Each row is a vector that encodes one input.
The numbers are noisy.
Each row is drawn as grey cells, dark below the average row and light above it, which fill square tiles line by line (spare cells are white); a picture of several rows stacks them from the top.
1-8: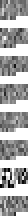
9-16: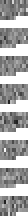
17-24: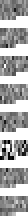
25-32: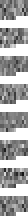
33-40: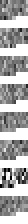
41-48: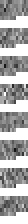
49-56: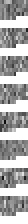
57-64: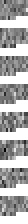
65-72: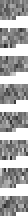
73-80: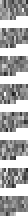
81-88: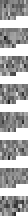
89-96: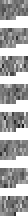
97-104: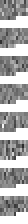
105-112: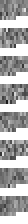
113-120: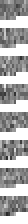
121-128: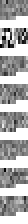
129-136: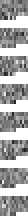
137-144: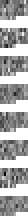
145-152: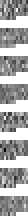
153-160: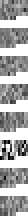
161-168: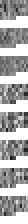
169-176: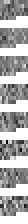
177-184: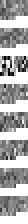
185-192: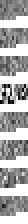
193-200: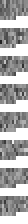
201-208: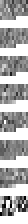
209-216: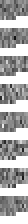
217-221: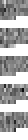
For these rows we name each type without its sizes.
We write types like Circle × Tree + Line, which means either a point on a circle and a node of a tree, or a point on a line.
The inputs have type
(Bool × Circle + Tree) × Label + Unit.
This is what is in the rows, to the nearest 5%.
About 5% of them hold a fixed value. The rest hold a label, together with either a point on a circle and a true/false value, or a node of a tree.
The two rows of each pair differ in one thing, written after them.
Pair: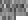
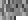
the true/false value
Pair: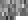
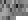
the place on the circle
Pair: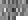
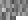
the place on the circle
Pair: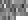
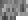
the place on the circle
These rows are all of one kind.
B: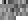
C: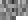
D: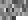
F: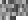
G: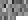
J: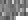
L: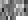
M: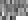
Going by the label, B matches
C and F.
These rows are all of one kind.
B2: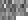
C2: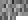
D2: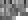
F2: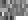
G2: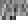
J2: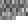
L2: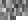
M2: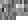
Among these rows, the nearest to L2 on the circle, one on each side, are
C2 and G2.
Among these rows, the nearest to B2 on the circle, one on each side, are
D2 and J2.
